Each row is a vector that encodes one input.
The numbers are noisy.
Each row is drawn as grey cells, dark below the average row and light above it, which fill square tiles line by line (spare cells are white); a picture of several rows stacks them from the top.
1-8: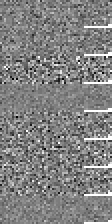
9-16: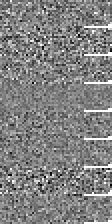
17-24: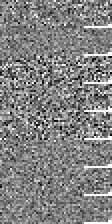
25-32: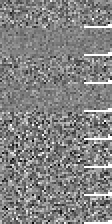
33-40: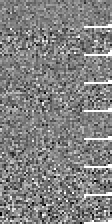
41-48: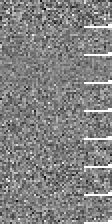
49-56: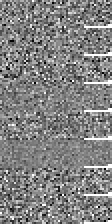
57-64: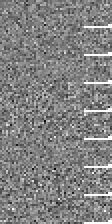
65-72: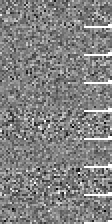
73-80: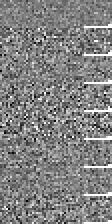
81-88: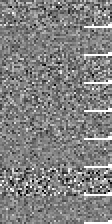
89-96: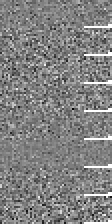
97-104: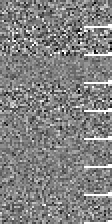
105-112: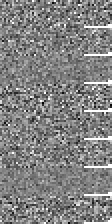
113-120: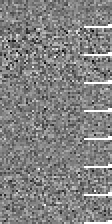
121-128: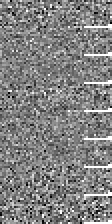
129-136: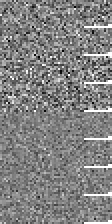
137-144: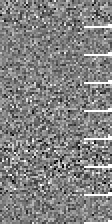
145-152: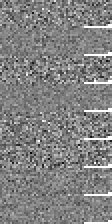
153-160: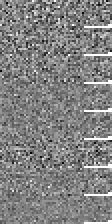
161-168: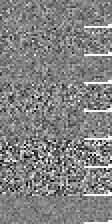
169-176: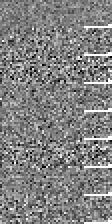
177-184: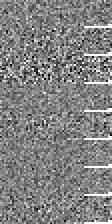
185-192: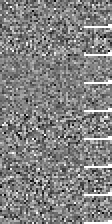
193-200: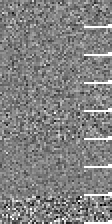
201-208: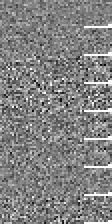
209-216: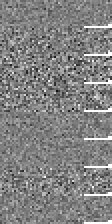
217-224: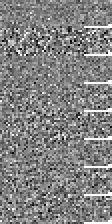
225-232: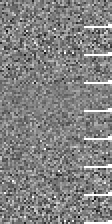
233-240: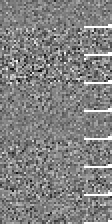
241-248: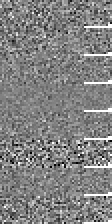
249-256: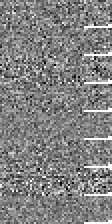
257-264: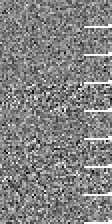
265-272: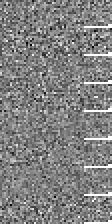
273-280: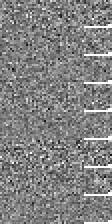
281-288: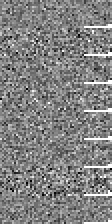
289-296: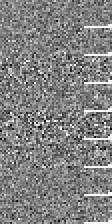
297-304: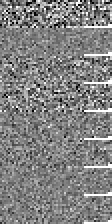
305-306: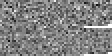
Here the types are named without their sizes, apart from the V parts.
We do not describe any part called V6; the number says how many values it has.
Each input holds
a point on a line, together with either a point on a circle, a point on a line and a true/false value, or a list of values of V6.
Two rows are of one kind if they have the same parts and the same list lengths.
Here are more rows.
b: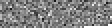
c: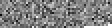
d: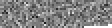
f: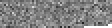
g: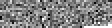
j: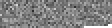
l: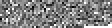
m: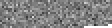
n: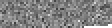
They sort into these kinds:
b, l
c, d
f, m
g, j
n

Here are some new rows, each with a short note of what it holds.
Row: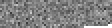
a point on a line, together with a list of two items
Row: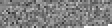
a point on a line, together with a list of one item
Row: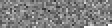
a point on a line, together with a list of one item
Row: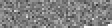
a point on a line, together with a list of one item
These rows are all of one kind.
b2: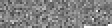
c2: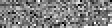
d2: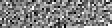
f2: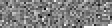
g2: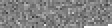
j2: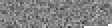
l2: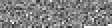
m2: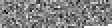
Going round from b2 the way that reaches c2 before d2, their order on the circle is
b2, c2, g2, m2, f2, l2, d2, j2.
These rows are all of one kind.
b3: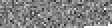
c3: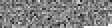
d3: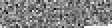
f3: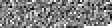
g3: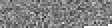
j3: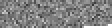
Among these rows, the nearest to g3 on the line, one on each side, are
c3 and d3.
